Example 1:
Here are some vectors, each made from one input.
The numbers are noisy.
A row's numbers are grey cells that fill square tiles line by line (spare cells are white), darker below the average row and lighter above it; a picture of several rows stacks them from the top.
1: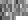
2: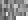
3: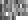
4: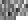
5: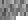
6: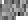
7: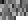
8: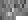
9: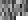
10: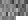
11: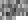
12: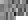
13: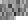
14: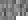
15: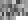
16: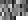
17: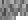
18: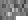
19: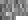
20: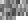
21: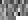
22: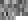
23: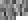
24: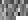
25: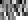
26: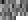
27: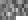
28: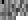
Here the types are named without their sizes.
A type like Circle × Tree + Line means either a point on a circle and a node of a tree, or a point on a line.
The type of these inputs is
Line.
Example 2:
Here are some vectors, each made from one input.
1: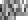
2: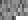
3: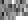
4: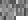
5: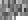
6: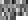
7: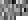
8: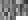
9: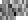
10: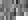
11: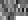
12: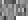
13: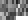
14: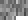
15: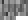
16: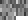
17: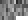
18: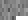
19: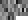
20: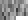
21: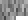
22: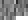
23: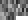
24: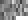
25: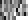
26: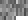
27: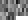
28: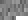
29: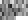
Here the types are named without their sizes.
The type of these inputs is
Line.
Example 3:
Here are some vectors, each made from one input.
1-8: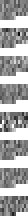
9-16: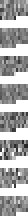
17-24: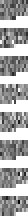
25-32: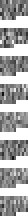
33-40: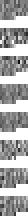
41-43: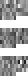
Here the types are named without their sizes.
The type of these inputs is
Tree.
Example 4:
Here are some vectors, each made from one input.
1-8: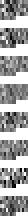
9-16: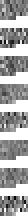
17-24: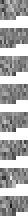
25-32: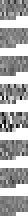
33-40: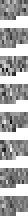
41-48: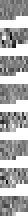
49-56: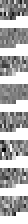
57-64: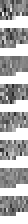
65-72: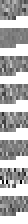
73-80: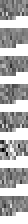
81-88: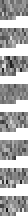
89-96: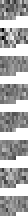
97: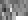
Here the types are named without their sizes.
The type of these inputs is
Tree.
